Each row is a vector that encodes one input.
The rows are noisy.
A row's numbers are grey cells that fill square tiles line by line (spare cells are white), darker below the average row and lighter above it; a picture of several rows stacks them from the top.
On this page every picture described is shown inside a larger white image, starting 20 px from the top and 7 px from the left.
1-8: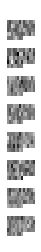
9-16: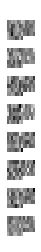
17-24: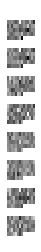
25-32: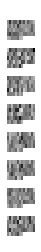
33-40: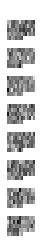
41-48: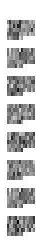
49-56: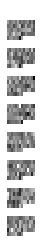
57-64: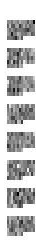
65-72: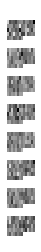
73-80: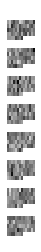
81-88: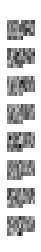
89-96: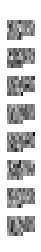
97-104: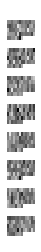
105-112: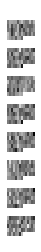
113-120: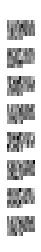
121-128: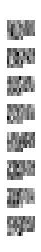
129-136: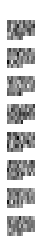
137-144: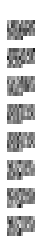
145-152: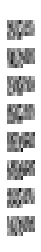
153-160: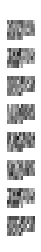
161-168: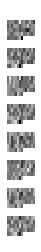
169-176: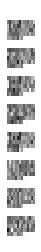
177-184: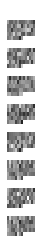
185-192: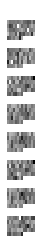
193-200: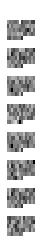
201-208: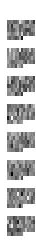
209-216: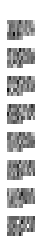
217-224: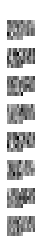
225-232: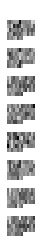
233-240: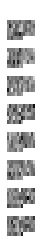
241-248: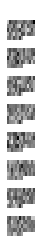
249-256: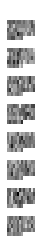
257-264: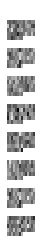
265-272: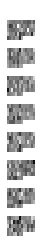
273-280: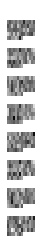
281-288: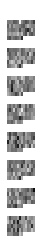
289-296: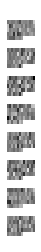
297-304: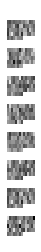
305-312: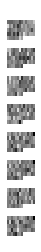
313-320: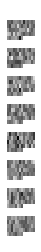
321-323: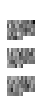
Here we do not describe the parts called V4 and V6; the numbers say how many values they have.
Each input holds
either a node of each of two 13-node trees, or a true/false value, a value of V4 and a value of V6.
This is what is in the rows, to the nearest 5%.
About 60% of them hold a node of each of two 13-node trees. The rest hold a true/false value, a value of V4 and a value of V6.
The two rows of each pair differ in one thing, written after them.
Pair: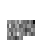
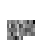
the true/false value
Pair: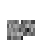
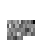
the value of V6
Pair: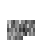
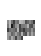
the true/false value
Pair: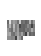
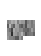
the value of V6
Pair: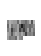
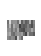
the value of V6
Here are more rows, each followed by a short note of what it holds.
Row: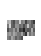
a true/false value, a value of V4 and a value of V6
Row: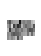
a node of each of two 13-node trees
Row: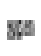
a node of each of two 13-node trees
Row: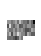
a true/false value, a value of V4 and a value of V6
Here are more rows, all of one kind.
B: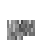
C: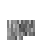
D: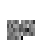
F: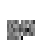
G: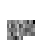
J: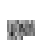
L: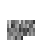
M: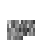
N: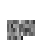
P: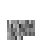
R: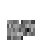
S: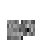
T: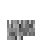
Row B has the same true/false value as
C, M, R and S.
